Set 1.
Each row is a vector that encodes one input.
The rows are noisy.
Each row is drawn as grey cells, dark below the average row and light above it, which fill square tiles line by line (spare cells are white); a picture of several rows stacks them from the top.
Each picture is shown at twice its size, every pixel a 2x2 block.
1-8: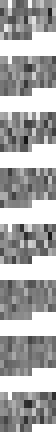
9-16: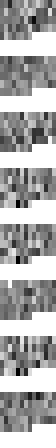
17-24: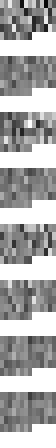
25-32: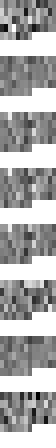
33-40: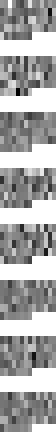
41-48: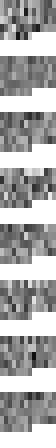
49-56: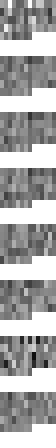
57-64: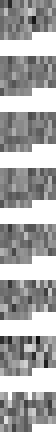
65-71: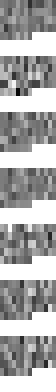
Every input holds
either a point on a 6-point circle, or a fixed value.
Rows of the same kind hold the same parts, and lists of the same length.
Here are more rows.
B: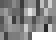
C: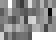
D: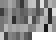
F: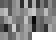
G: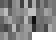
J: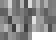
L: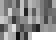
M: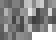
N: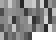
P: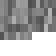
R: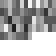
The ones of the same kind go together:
B, C, D, F, G, J, M, N, P, R
L

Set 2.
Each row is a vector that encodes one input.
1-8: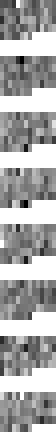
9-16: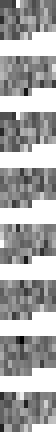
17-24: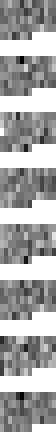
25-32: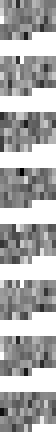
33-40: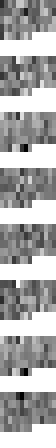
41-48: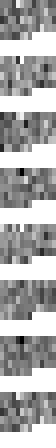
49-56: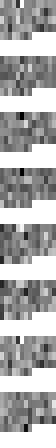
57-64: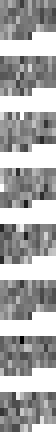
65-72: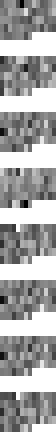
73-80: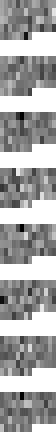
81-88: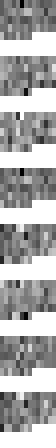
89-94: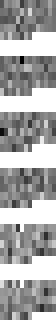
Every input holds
a point on a 16-point line.
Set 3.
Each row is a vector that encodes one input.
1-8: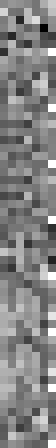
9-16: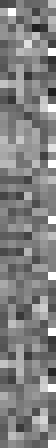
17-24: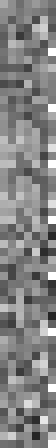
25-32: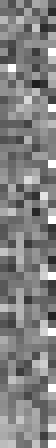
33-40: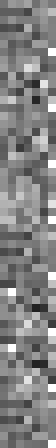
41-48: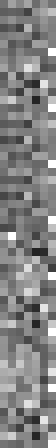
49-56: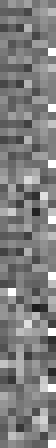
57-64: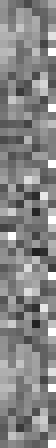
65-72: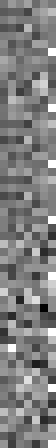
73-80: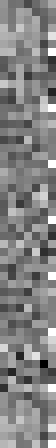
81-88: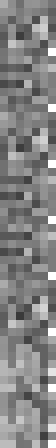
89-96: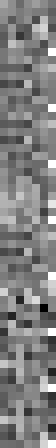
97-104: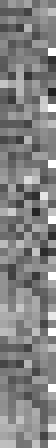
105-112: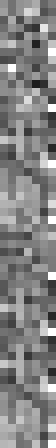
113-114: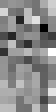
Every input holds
one of 8 labels.
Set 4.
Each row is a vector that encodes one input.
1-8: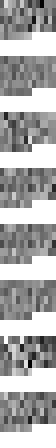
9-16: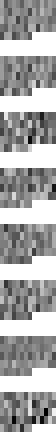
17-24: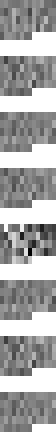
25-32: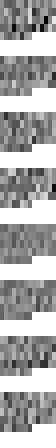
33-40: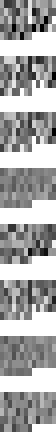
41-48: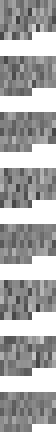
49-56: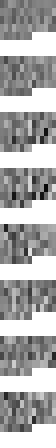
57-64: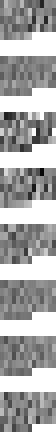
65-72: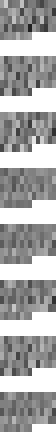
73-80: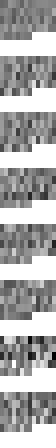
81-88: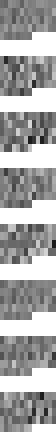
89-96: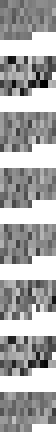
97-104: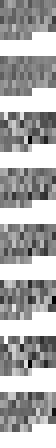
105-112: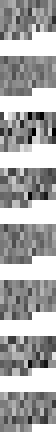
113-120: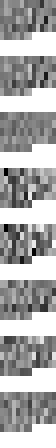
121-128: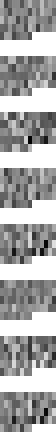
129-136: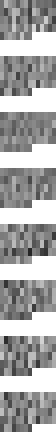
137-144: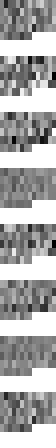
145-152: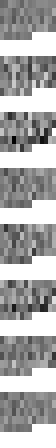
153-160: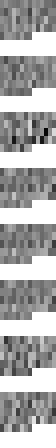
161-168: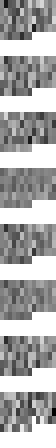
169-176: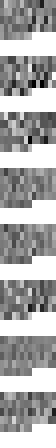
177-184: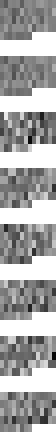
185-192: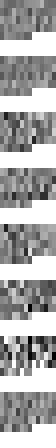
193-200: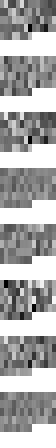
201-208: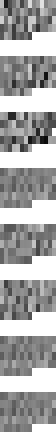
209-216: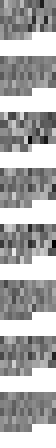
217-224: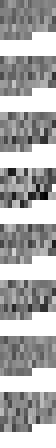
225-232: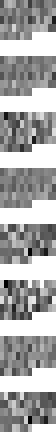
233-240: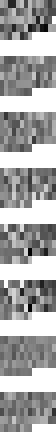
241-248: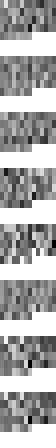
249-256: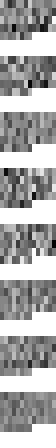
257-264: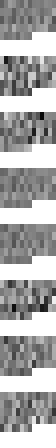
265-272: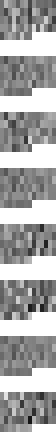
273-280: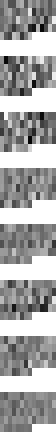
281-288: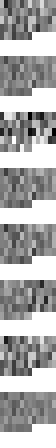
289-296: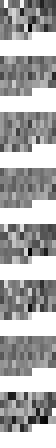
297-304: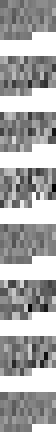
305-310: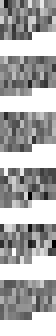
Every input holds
three true/false values.
